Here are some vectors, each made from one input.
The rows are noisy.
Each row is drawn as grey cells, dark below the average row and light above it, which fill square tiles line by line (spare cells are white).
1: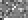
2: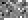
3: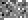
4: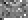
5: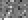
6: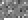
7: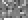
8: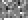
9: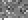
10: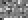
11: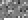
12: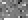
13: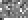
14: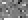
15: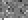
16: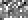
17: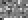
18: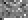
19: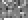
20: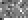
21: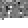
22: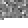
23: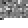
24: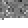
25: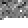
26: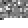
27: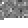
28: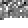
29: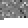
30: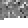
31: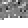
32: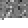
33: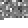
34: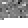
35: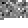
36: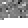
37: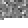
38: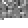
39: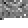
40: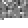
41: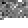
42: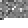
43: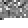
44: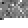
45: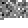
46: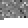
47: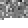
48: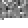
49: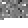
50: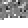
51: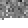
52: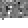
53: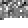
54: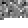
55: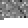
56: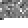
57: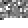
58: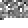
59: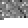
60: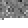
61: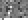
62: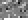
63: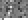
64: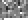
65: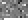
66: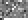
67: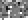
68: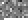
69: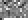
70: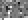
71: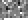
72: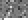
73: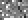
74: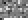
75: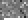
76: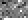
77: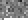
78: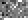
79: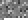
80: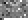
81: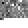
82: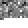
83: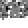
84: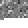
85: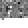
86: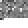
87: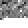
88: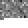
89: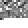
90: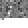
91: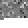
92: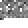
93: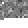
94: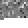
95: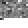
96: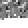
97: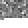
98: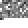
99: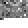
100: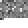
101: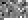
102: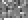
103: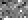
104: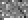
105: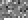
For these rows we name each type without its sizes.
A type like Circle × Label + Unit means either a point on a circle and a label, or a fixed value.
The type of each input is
Bool × Label.
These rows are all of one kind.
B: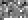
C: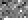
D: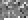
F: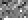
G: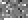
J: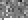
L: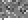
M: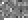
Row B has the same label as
J and L.
